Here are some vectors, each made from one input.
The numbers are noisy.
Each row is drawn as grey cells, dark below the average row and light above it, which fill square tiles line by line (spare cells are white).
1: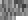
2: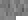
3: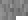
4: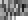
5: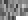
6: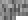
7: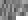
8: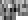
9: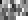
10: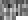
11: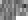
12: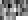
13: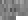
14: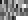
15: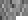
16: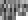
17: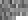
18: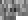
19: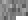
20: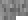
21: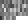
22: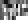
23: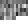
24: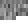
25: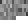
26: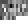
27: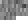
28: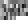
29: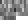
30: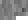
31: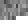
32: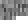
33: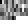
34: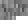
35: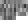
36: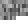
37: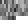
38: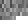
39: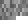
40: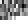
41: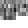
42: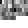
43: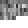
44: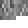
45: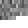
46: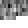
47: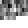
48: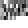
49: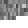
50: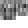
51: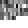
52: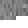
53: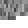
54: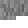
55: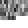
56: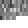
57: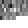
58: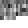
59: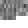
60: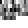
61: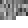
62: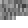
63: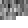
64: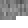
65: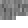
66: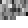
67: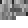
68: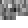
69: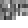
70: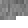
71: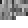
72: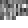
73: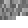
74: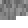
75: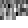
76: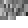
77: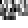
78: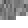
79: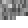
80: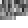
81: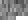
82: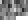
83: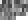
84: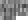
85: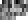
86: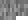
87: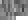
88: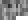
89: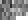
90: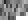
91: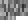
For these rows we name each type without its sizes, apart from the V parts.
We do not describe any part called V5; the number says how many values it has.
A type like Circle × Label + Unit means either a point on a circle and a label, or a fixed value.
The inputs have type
Bool × List(V5) + Line.
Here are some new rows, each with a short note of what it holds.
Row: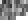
a true/false value, together with a list of one item
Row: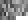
a point on a line
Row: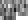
a true/false value, together with the empty list
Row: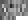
a point on a line
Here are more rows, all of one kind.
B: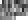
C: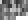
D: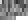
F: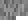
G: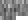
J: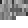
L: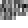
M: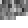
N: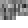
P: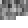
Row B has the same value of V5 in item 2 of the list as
C, F and G.
